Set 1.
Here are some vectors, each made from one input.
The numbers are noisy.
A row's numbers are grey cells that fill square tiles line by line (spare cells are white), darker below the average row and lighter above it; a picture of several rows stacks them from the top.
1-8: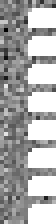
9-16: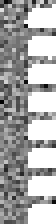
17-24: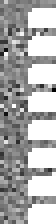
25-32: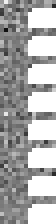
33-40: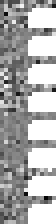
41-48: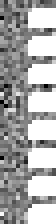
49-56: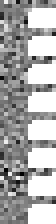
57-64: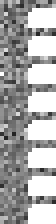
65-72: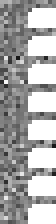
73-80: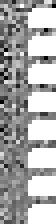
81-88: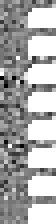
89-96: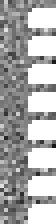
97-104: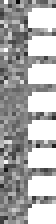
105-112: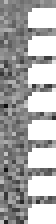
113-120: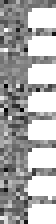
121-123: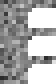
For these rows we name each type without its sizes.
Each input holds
a list of points on a line.
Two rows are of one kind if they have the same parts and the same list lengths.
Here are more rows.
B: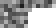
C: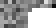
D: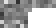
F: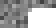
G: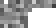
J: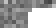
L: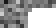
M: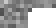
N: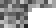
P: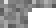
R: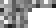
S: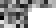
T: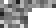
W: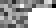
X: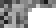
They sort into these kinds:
B, D, G, J, M, P, R, T
C, F, L, W, X
N, S

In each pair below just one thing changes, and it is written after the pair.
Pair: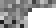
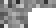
the place on the line in item 1 of the list
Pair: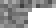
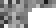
the place on the line in item 2 of the list
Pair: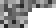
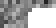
the place on the line in item 2 of the list
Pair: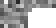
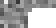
the place on the line in item 2 of the list
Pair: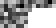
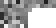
the place on the line in item 1 of the list
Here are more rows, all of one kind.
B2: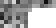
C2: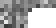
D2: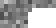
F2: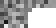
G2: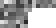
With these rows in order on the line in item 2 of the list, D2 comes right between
C2 and G2.
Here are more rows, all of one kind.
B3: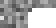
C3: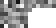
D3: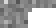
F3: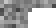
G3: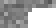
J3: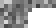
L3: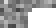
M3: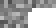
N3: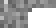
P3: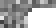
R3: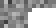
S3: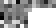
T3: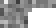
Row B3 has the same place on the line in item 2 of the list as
G3, N3 and T3.
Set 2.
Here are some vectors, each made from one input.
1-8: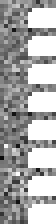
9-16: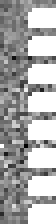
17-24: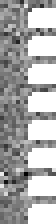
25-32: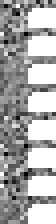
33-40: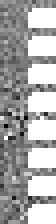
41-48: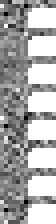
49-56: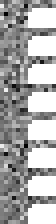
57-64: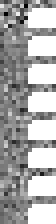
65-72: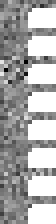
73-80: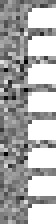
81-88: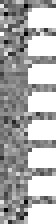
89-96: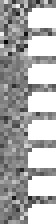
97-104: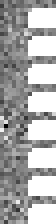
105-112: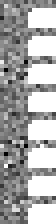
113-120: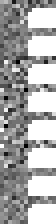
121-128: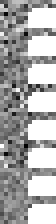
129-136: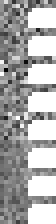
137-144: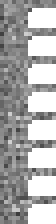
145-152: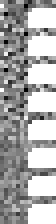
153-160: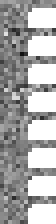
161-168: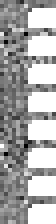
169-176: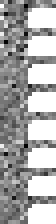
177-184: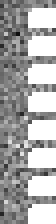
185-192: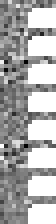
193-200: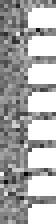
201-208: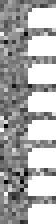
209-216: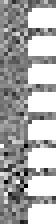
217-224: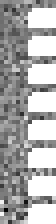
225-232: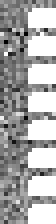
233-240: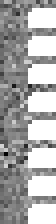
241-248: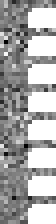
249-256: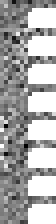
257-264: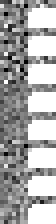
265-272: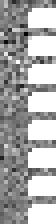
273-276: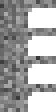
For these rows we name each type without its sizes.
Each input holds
a point on a line and a true/false value.
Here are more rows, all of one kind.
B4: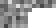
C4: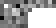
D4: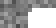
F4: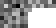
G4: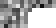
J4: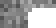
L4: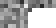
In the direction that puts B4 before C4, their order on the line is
L4, G4, B4, C4, J4, F4, D4.
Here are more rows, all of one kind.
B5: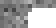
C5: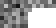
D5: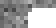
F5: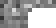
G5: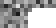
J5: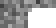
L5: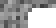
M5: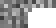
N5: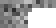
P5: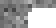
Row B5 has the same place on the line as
C5, D5, N5 and P5.
